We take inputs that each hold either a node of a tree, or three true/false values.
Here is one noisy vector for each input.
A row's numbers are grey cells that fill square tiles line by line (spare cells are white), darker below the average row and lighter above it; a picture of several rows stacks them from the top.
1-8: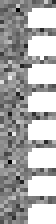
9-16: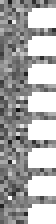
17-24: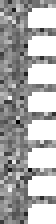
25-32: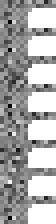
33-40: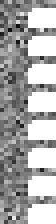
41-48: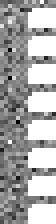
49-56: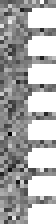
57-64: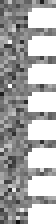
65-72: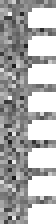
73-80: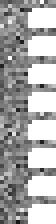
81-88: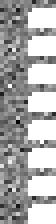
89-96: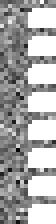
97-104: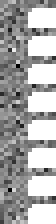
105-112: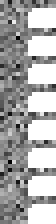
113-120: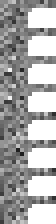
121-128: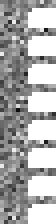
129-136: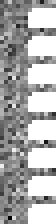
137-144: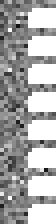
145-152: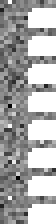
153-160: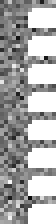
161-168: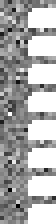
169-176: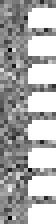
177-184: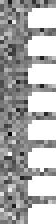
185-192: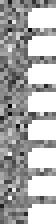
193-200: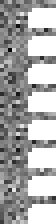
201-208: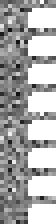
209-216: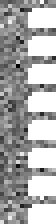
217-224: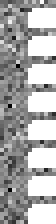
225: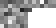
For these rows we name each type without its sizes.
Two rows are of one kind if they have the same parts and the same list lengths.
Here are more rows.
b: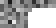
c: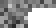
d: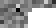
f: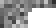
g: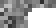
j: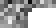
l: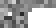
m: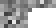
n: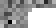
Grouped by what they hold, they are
b, j, m, n
c, d, f, g, l

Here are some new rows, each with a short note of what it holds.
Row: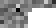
a node of a tree
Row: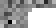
three true/false values
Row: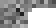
a node of a tree
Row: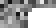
three true/false values
